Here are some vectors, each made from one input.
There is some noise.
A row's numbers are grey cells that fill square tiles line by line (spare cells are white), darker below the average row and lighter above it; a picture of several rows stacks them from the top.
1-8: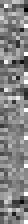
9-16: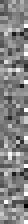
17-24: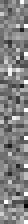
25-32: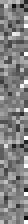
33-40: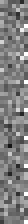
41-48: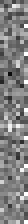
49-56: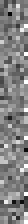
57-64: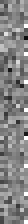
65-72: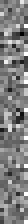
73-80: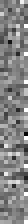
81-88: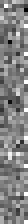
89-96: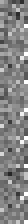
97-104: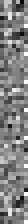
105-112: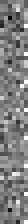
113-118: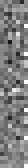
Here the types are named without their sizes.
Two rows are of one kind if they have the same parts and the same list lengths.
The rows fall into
2 kinds.
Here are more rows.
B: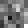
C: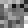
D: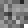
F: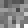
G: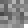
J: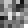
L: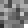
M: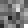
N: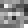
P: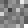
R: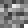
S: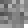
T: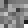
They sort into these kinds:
B, D, F, G, L, M, P, R, S, T
C, J, N

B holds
a label.
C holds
a point on a line and a true/false value.
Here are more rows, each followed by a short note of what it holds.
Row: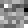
a point on a line and a true/false value
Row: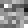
a point on a line and a true/false value
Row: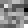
a point on a line and a true/false value
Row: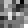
a point on a line and a true/false value
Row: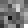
a label
